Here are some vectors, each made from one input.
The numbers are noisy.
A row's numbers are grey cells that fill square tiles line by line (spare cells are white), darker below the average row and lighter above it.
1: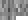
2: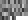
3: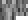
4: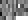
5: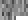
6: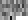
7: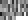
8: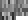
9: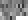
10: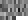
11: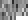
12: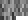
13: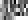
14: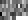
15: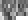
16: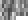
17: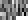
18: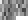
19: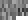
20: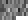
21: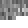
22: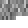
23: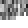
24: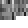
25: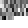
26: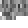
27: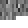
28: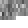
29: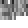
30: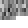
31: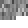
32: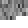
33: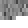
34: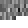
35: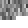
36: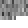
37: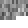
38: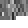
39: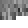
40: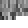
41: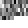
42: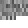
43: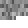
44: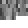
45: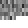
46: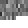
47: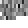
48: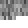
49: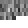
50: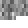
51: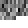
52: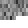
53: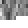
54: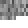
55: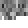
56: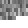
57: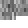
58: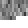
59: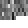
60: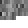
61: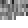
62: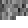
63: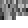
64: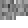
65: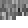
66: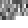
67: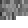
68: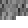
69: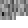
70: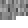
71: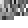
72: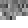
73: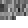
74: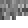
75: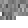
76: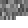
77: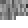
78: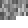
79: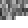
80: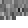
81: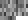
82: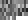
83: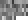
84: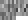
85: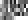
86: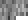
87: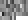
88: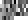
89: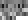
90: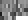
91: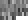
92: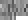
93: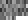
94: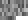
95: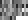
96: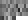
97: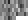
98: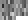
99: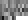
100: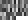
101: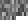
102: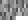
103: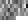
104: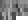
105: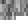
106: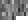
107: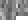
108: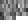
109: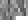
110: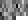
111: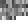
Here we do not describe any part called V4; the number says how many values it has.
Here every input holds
a list of up to two items, each a true/false value and a value of V4.
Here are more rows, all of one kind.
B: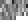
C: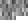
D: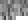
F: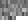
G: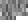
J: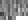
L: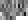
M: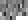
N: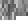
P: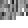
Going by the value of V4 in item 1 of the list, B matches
C, D and G.
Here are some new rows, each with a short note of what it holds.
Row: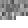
a list of two items
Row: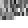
the empty list
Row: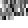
the empty list
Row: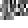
the empty list
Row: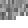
a list of two items
